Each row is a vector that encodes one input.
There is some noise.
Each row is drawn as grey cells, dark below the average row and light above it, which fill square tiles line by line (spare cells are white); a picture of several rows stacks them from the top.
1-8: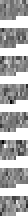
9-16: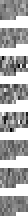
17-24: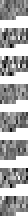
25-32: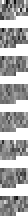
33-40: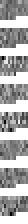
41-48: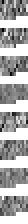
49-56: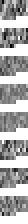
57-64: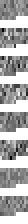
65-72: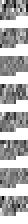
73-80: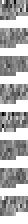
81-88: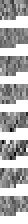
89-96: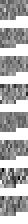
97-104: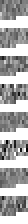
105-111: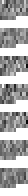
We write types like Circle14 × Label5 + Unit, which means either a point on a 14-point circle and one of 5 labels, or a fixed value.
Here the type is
Bool × List2(Circle6).
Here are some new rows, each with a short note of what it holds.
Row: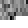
a true/false value, together with the empty list
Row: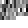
a true/false value, together with a list of two items
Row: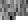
a true/false value, together with the empty list
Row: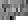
a true/false value, together with the empty list
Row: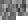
a true/false value, together with a list of one item
